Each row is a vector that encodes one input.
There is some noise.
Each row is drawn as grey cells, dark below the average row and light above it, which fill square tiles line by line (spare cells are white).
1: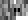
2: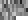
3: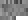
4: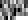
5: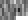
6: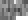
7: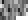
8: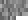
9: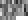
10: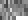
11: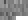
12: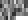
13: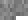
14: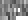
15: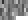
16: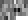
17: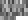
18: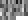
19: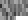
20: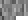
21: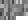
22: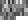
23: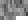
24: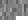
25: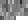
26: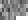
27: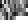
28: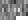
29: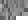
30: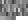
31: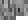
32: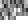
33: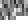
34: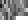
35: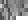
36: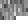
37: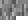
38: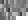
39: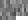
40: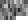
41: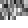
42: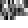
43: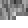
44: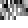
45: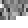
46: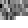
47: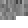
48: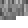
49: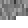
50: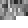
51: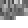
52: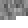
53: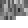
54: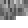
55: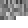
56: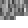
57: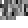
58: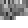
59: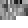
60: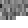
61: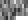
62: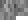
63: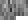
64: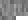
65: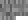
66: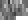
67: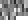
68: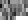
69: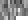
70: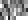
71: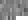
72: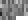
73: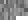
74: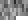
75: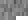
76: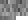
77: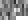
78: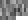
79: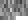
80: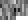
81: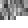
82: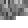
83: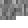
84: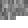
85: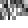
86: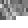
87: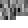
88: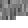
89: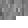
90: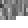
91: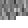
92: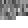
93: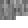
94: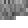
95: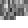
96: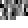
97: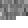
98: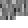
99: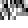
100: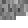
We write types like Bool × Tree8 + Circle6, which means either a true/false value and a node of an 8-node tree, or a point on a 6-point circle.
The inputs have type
(Bool × Bool × Bool + Line4) × Label6.
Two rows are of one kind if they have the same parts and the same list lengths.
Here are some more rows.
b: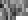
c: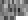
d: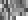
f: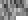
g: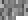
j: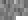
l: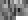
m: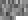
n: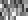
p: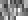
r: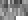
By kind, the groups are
b, d, f, g, l, p
c, j, m, n, r

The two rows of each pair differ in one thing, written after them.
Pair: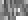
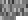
the label
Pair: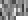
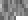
the label
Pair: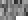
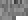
one of the three true/false values
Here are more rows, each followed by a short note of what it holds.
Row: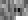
one of 6 labels and a point on a 4-point line
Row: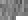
one of 6 labels and three true/false values
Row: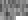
one of 6 labels and a point on a 4-point line
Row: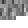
one of 6 labels and a point on a 4-point line
